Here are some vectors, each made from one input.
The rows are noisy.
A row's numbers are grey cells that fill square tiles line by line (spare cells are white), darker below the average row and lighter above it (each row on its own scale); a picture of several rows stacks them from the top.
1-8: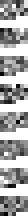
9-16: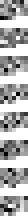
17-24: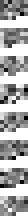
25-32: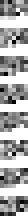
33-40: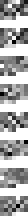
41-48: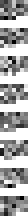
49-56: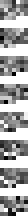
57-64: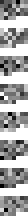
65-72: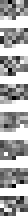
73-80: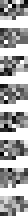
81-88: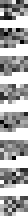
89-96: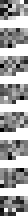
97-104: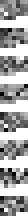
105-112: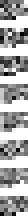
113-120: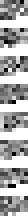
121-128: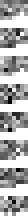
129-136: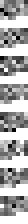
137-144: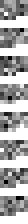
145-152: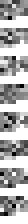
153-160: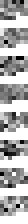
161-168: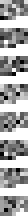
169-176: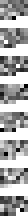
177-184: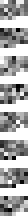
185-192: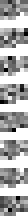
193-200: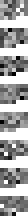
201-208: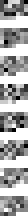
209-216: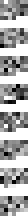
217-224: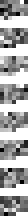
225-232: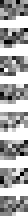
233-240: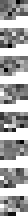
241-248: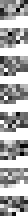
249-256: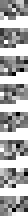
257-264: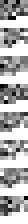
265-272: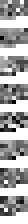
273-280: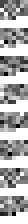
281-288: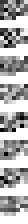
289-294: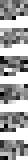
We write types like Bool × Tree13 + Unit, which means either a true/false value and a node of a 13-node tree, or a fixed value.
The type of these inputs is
Label9 × (Label9 + Tree8).
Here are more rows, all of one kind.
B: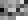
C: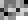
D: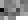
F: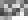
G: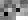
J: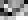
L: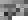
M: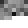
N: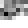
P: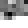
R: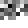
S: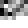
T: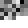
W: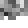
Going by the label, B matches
J, P and S.
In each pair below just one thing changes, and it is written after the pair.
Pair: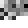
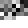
the node of the tree
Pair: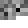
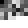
the node of the tree
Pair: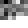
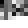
the label
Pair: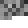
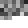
the node of the tree
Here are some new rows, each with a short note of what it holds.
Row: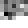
one of 9 labels and a node of an 8-node tree
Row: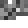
two labels (each one of 9)
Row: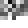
one of 9 labels and a node of an 8-node tree
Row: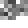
one of 9 labels and a node of an 8-node tree
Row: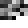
two labels (each one of 9)
